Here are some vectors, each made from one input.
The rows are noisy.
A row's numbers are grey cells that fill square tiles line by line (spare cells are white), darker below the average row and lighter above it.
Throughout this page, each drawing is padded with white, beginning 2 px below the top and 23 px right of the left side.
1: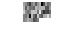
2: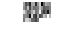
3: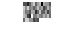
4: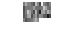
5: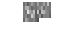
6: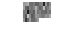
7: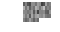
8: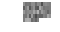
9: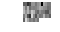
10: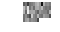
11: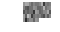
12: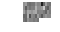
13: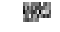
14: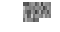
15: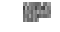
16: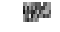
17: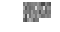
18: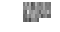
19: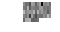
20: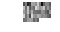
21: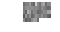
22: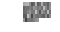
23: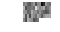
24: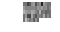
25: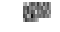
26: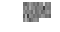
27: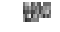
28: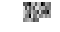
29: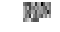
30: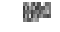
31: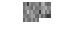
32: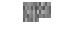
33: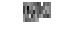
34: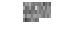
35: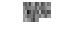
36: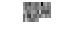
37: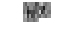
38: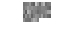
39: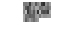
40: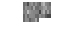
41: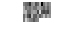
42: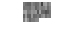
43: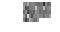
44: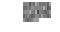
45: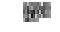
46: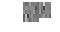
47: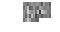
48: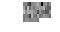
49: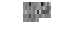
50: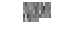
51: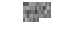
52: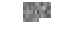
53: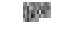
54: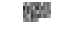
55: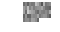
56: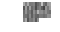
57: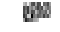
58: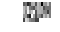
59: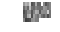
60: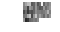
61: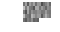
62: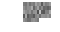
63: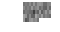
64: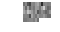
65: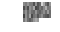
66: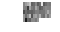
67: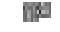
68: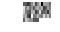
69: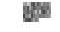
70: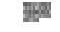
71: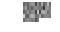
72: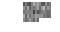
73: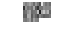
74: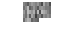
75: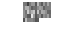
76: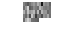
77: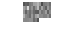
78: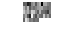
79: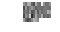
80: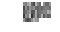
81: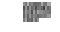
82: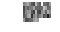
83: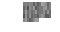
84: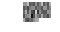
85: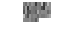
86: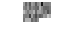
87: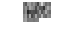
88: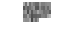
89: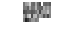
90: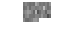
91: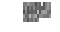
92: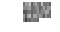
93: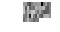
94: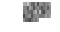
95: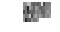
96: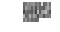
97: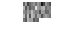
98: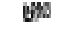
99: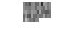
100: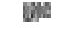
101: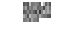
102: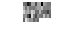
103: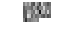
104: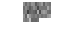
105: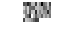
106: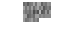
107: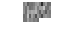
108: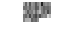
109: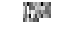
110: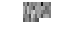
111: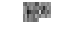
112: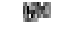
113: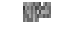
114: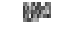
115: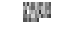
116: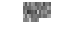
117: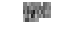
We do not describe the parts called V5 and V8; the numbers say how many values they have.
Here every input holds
a value of V8, together with either one of 4 labels and a true/false value, or a value of V5.
